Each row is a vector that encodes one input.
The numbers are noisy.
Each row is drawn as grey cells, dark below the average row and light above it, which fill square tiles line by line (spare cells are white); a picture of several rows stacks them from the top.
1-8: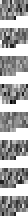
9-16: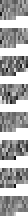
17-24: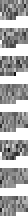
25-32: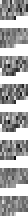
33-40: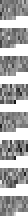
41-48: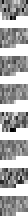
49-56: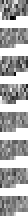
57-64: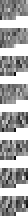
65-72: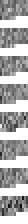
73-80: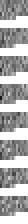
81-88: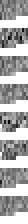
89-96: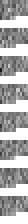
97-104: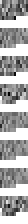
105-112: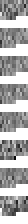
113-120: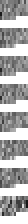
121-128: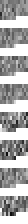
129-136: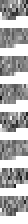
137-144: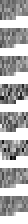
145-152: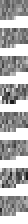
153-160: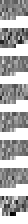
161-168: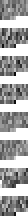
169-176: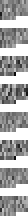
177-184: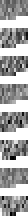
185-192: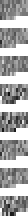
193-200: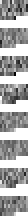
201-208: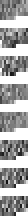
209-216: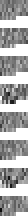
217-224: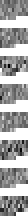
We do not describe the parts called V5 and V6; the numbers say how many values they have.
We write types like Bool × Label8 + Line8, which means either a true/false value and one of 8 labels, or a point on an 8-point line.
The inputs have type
Bool × V5 + (Tree8 + Unit) × V6 + Tree9.
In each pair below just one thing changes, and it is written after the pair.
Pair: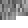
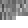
the node of the tree
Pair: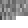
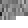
the value of V6
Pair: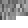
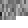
the value of V6
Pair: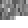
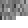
the value of V6
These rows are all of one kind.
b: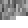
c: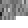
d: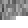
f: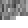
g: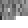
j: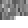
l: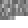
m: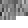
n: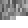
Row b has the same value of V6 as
d, f and n.
